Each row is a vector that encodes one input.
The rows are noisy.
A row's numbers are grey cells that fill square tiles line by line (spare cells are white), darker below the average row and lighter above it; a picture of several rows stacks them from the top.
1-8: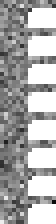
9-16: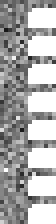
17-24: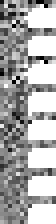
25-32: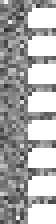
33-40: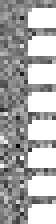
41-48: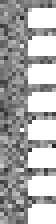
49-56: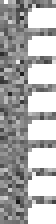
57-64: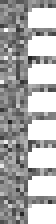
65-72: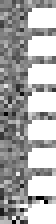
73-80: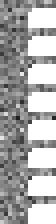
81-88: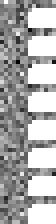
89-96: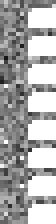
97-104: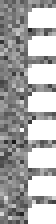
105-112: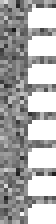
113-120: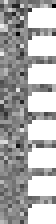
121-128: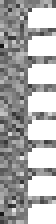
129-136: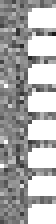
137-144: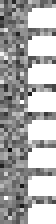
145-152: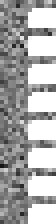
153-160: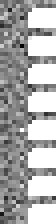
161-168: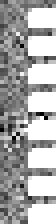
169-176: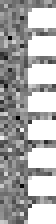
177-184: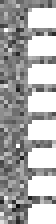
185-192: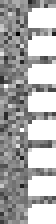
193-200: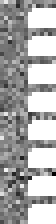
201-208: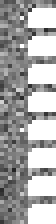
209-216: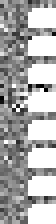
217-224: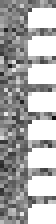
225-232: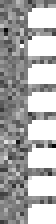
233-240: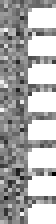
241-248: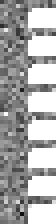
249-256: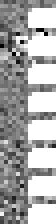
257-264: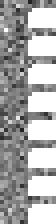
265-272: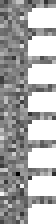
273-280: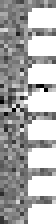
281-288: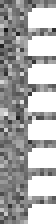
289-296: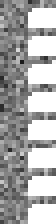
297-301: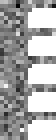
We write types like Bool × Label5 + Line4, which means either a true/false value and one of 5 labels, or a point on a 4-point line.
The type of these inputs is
List2(Line5).
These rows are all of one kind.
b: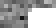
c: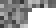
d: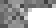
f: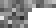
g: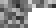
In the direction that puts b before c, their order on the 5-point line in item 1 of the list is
g, f, b, c, d.
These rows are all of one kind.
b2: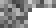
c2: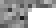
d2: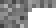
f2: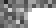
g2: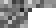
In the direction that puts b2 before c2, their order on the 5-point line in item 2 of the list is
g2, b2, d2, c2, f2.
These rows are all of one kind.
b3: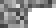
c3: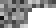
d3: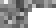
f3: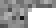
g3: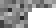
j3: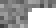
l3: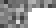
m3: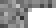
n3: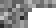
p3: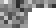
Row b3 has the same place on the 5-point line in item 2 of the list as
c3, j3, m3 and p3.
